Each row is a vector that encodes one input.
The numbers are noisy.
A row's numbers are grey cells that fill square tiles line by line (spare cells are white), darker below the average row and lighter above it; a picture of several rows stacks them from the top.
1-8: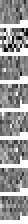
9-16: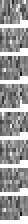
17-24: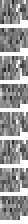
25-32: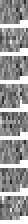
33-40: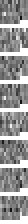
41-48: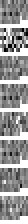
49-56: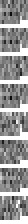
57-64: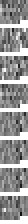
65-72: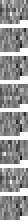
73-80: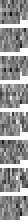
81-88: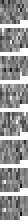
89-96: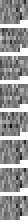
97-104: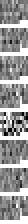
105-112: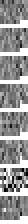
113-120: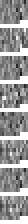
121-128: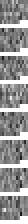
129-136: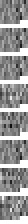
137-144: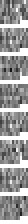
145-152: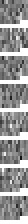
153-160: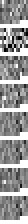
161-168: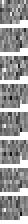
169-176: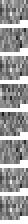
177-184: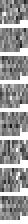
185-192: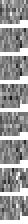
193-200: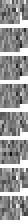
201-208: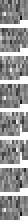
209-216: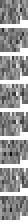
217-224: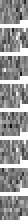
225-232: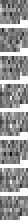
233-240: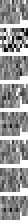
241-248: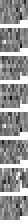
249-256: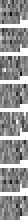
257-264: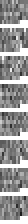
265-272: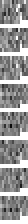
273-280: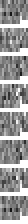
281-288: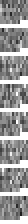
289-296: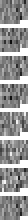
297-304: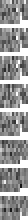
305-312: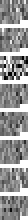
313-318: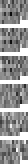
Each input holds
a list of up to two points on a 6-point line.
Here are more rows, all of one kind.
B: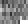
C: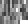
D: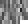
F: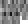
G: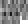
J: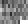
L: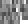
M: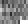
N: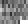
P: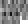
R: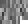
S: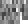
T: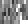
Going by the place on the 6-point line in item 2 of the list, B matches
J, M, N and R.
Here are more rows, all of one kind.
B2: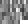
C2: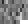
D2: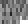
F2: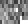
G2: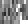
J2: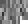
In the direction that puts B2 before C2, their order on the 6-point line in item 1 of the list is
G2, B2, J2, C2, D2, F2.
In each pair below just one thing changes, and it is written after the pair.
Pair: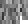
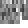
the place on the 6-point line in item 1 of the list
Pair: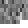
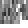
the place on the 6-point line in item 1 of the list
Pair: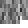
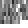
the place on the 6-point line in item 1 of the list
